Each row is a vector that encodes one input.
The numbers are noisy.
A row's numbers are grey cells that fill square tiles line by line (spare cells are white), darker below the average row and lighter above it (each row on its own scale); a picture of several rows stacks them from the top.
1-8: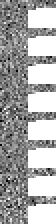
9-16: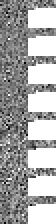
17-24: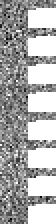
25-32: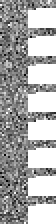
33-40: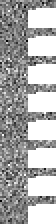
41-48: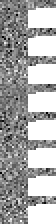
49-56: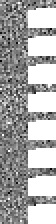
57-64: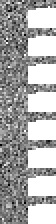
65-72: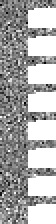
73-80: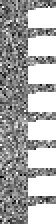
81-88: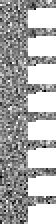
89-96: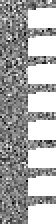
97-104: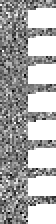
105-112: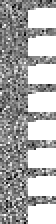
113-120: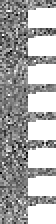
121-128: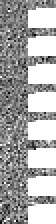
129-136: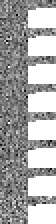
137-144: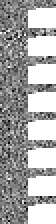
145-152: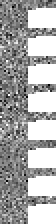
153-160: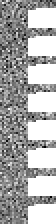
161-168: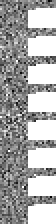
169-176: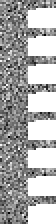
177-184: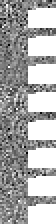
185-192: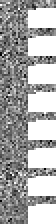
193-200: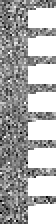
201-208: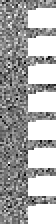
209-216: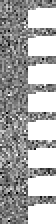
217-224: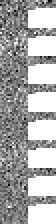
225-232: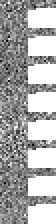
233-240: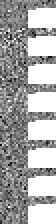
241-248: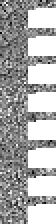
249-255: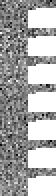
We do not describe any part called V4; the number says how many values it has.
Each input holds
either one of 6 labels, a node of a 10-node tree and a value of V4, or a point on a 5-point line and a true/false value.
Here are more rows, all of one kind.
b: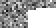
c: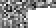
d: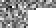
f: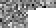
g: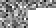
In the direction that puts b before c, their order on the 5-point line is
f, b, c, g, d.
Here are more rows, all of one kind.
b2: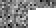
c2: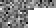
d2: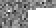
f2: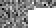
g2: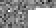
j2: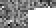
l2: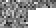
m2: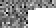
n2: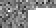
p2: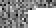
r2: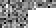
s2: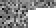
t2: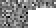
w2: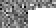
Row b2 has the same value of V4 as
c2, g2, j2 and l2.
